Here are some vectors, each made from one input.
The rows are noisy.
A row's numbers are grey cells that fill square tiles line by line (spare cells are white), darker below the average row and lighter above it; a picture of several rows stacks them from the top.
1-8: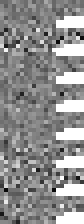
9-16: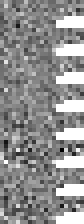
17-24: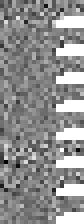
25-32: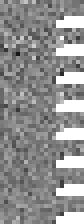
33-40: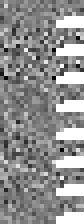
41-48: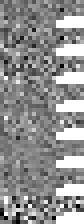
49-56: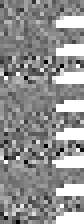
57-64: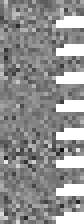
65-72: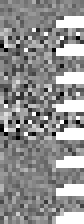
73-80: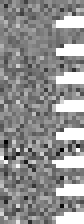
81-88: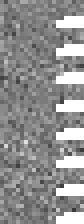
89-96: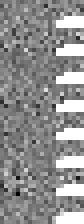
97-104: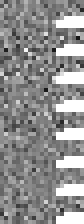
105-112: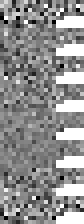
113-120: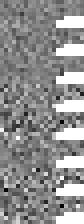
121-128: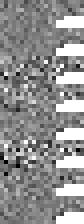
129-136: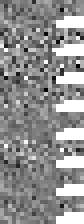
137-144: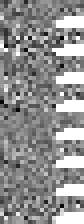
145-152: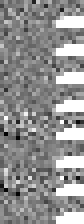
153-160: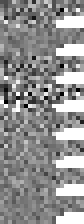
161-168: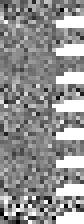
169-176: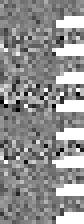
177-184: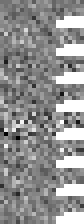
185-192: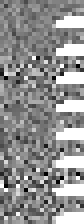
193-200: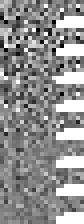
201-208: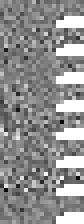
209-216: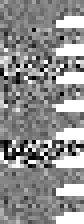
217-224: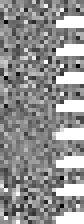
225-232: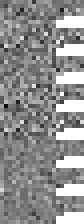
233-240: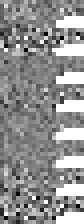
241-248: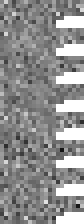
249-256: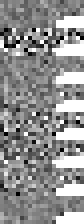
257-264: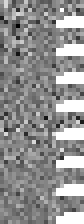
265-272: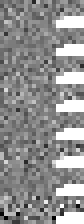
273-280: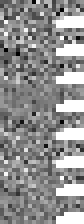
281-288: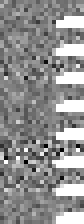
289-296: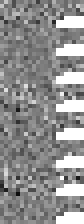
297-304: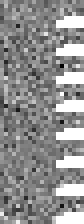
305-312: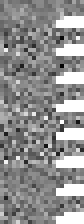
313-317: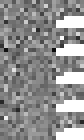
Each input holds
a node of a 16-node tree, together with either a point on a 14-point circle and three true/false values, or a fixed value.
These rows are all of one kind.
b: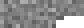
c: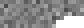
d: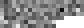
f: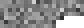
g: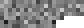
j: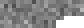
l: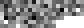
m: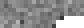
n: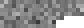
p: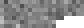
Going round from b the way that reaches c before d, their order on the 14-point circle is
b, l, c, n, j, p, f, m, g, d.
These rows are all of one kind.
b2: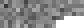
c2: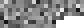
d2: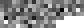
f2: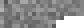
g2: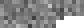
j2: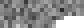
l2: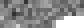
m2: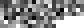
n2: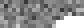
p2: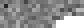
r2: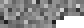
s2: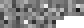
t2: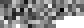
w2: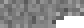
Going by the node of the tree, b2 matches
c2, j2, n2 and t2.
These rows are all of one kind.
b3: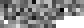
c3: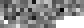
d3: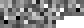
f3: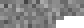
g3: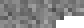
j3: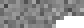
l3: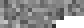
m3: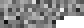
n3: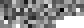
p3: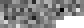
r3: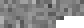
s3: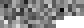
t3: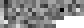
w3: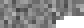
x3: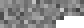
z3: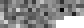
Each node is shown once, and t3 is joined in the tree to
l3.
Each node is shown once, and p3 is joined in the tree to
c3 and g3.
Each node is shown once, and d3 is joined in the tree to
f3 and z3.
